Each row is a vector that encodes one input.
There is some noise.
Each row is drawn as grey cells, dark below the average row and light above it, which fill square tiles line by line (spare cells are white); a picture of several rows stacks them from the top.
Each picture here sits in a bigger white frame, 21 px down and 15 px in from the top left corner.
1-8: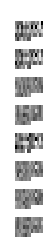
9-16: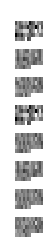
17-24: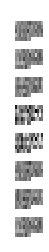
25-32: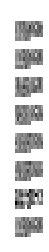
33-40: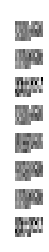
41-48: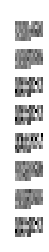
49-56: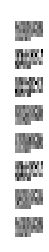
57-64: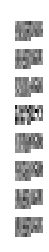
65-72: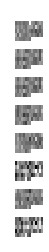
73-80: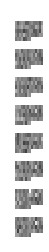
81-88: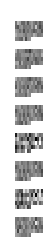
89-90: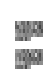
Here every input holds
either a point on a 6-point line, or a point on a 12-point line.
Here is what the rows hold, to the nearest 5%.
About 25% of them hold a point on a 6-point line. The rest hold a point on a 12-point line.
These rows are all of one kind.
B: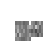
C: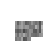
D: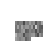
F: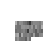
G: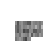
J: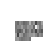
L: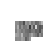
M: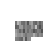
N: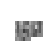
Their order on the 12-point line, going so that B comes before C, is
B, J, D, L, M, F, G, C, N.
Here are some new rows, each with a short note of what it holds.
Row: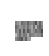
a point on a 12-point line
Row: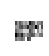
a point on a 6-point line
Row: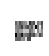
a point on a 6-point line
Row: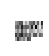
a point on a 6-point line
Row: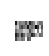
a point on a 6-point line
